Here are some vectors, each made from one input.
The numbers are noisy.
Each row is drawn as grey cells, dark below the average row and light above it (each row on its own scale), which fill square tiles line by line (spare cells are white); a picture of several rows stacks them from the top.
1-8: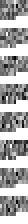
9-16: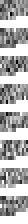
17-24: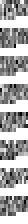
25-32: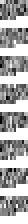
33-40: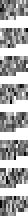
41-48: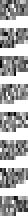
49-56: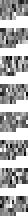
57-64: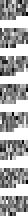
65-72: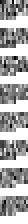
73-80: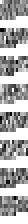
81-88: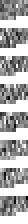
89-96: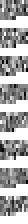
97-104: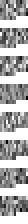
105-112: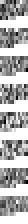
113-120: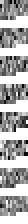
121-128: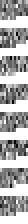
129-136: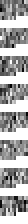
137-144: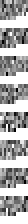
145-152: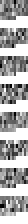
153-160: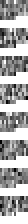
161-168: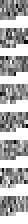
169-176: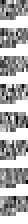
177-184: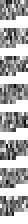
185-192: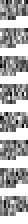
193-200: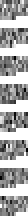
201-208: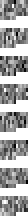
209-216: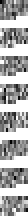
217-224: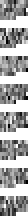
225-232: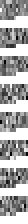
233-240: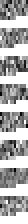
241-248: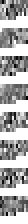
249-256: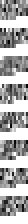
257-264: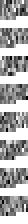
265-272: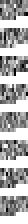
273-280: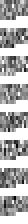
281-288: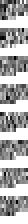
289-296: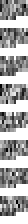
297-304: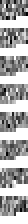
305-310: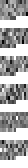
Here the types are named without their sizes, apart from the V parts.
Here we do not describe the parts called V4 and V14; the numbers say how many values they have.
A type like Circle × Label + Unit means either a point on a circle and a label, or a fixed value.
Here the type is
(Bool × Bool × Bool + V14) × V4 + Label.
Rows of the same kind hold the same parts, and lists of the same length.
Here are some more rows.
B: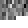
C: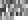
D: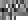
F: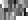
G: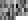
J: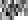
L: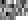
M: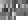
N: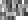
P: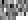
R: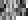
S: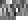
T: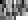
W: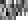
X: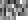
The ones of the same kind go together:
B, D, M, N, R
C, F, X
G, J, L, P, S, T, W

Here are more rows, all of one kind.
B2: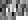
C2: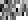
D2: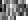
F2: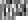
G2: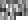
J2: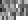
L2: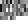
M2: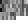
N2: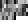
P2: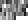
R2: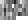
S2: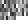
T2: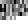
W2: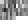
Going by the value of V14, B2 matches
D2, M2 and P2.
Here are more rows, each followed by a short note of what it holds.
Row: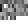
a value of V4 and a value of V14
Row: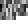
a value of V4 and a value of V14
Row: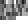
a label
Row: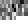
three true/false values and a value of V4
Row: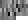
a label
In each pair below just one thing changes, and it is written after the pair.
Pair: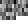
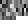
one of the three true/false values
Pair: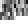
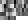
the value of V4
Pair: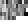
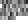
one of the three true/false values
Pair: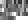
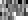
one of the three true/false values
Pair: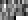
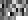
the value of V4
